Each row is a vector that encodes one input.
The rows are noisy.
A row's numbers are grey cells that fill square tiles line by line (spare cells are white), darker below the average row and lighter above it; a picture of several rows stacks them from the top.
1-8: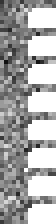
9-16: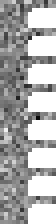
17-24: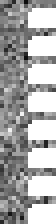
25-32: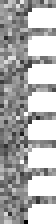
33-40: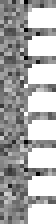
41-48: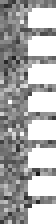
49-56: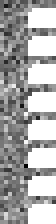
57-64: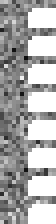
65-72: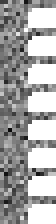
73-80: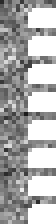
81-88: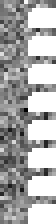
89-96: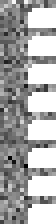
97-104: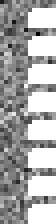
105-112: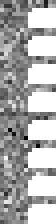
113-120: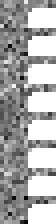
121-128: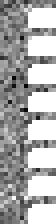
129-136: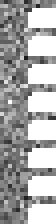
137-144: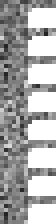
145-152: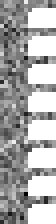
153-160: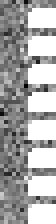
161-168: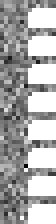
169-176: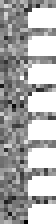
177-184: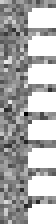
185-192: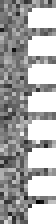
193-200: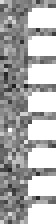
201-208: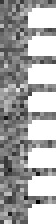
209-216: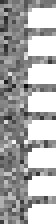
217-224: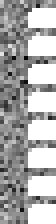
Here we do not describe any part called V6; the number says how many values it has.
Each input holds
four true/false values, together with either a point on an 18-point line, or a value of V6.
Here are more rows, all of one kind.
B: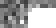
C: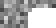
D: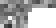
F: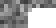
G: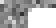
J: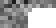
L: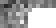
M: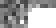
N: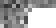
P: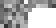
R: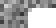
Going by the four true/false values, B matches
L, M and N.
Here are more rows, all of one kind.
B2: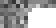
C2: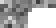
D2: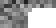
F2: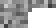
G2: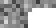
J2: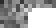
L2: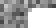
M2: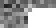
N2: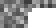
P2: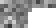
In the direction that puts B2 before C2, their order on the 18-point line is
J2, B2, D2, G2, F2, M2, P2, C2, L2, N2.
